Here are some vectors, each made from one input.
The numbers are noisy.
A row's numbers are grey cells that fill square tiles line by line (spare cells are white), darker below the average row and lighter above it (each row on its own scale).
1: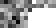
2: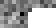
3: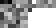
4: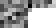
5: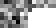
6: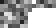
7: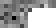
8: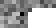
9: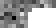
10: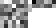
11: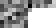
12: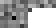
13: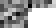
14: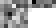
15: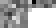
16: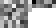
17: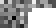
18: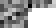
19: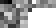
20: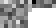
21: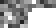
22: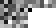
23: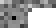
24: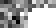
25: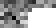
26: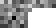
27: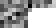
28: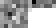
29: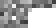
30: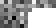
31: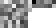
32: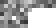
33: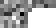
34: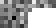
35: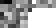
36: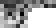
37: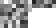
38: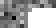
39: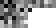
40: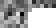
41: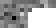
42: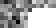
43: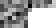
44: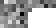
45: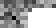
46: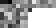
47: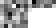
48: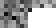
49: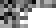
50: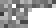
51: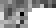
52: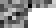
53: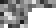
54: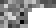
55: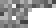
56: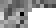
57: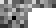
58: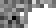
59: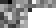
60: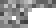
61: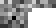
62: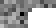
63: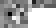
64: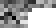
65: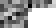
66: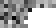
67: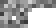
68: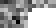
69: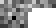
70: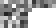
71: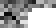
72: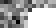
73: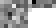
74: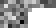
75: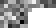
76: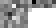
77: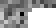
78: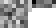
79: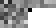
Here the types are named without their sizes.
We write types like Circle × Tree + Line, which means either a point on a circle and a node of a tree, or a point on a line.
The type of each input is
List(Line).
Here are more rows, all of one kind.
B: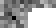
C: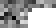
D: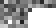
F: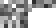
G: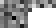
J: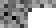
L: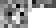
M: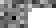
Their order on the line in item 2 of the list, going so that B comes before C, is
L, B, C, M, D, F, J, G.
